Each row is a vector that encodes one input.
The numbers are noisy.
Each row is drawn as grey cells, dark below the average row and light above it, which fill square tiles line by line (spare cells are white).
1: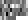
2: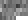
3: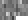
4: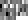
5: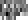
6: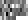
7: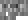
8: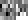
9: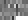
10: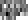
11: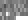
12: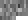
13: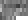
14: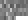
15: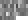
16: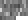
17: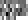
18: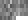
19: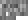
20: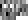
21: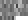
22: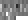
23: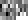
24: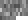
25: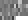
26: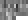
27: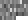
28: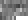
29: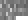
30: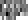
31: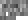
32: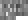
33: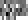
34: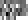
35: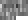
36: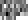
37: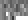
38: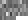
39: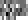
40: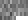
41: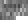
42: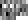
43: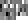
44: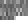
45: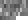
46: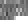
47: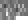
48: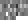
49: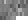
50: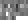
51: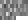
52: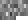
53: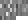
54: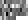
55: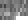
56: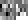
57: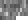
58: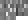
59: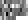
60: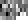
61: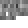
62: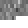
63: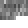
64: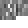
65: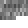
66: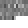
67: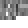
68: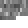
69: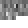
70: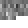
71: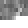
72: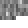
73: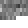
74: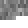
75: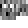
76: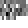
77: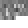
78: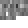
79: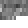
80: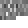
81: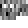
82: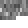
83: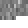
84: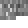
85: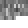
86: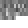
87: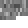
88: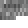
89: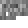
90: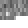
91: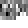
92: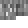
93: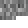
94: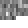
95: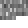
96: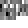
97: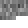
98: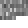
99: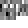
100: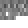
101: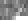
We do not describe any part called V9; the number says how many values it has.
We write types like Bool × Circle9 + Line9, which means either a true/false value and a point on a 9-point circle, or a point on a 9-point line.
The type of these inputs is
(Bool × Bool × Bool + Unit) × V9 + Line6.
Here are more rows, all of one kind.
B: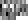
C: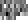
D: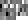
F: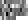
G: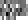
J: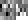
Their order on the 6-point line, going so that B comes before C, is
J, D, B, C, G, F.
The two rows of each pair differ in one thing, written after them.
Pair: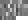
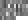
one of the three true/false values
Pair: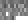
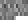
the value of V9
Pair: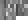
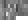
one of the three true/false values
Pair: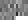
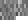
one of the three true/false values
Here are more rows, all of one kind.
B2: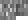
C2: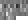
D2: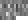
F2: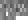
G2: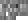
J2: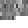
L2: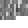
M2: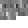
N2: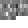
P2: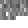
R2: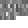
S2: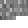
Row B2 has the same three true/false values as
C2, F2, G2 and P2.
